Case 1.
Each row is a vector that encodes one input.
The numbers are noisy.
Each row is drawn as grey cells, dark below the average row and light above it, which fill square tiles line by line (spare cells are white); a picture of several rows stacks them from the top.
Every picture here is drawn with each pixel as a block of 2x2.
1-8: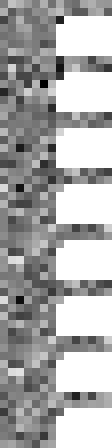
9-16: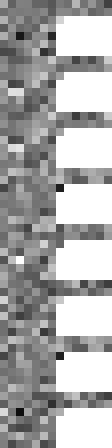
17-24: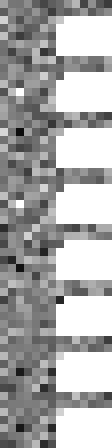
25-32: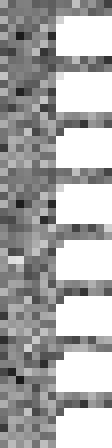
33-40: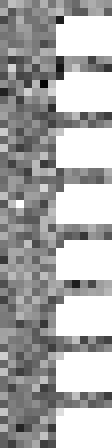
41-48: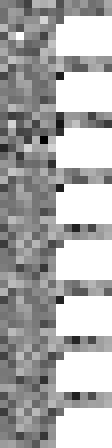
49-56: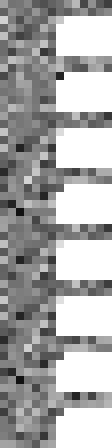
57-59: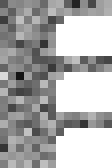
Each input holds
either a point on a 4-point line, or a node of a 7-node tree.
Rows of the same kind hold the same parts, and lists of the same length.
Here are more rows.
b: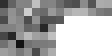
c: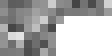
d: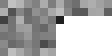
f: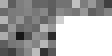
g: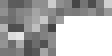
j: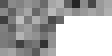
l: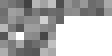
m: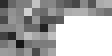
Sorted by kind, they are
b, c, d, g, j, l, m
f

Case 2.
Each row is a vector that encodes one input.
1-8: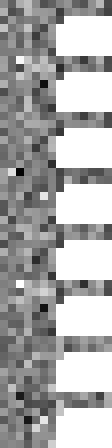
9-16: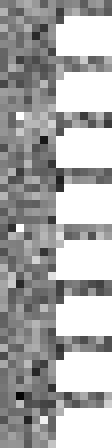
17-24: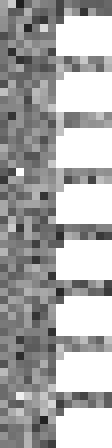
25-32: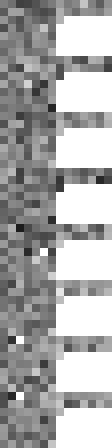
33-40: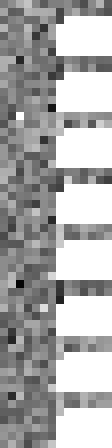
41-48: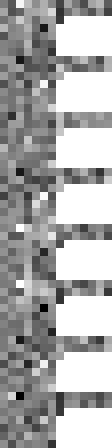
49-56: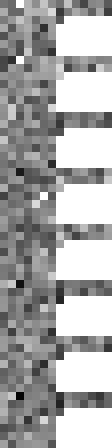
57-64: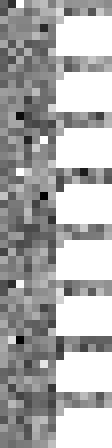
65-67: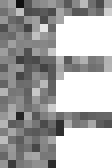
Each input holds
a point on a 4-point line and a true/false value.
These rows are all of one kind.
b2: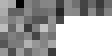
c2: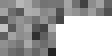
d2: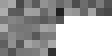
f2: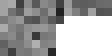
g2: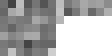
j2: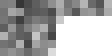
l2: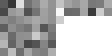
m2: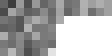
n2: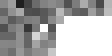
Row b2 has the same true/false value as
c2, d2 and f2.
